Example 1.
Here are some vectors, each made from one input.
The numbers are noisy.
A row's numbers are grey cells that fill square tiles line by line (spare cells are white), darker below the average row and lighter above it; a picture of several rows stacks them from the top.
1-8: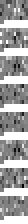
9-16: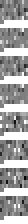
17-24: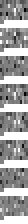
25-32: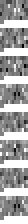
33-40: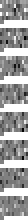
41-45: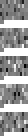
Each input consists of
three true/false values.
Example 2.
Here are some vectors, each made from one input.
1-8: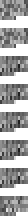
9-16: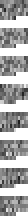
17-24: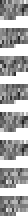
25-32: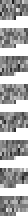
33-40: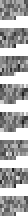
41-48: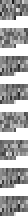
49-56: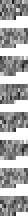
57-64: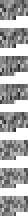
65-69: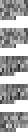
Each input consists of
one of 6 labels.
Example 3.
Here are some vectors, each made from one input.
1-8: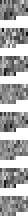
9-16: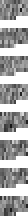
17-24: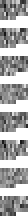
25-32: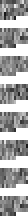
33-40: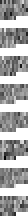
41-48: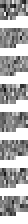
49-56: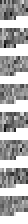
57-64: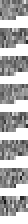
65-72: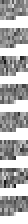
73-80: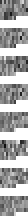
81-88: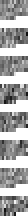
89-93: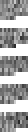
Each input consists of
a node of an 11-node tree.
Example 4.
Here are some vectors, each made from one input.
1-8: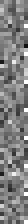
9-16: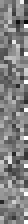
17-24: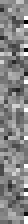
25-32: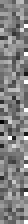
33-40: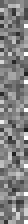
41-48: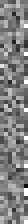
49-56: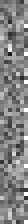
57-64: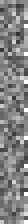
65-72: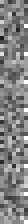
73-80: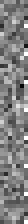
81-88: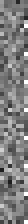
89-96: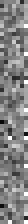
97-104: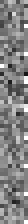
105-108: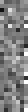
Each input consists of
five true/false values.
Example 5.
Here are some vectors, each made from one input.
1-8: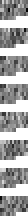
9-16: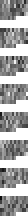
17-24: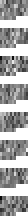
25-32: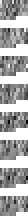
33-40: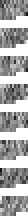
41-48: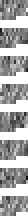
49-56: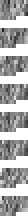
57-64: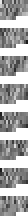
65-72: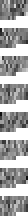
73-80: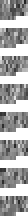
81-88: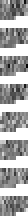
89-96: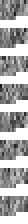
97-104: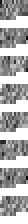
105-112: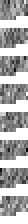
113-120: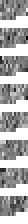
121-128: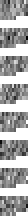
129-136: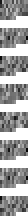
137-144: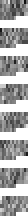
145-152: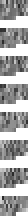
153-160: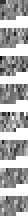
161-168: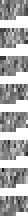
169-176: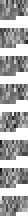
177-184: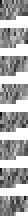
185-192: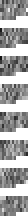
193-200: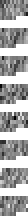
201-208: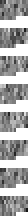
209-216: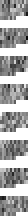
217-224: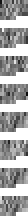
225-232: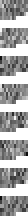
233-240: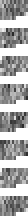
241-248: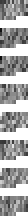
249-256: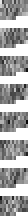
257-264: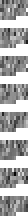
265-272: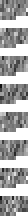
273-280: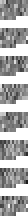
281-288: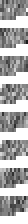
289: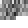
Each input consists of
four true/false values.
